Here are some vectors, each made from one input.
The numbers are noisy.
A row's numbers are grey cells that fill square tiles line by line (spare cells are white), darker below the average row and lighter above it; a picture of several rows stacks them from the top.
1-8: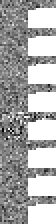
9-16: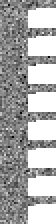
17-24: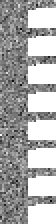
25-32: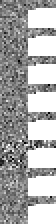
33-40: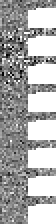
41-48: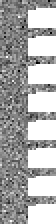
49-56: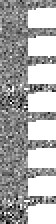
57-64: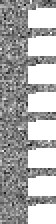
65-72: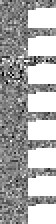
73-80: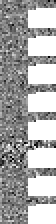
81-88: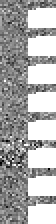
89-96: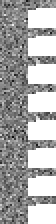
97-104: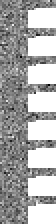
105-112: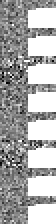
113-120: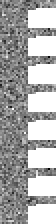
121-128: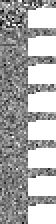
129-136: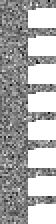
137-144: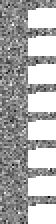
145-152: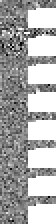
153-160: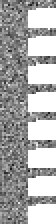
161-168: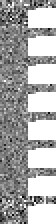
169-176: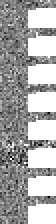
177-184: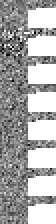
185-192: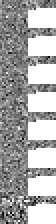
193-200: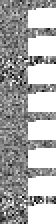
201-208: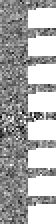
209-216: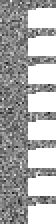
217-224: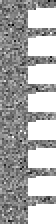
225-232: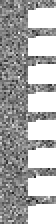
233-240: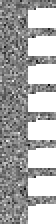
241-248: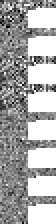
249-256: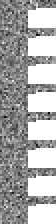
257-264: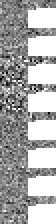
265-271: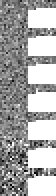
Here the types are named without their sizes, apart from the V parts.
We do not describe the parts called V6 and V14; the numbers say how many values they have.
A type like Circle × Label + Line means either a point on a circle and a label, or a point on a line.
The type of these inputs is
Bool × (Tree + V14) + V6.
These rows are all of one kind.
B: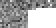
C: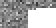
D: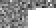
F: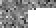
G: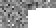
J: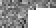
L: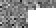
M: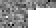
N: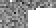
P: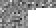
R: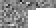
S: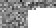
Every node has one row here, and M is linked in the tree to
F.
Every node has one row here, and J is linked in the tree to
C, G and R.
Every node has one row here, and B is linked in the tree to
D and P.
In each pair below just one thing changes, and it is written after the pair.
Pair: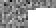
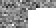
the true/false value
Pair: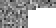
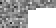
the true/false value
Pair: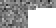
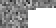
the value of V14
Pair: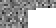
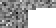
the value of V14
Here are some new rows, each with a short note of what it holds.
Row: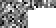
a value of V6
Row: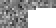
a node of a tree and a true/false value
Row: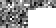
a value of V6
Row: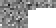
a node of a tree and a true/false value
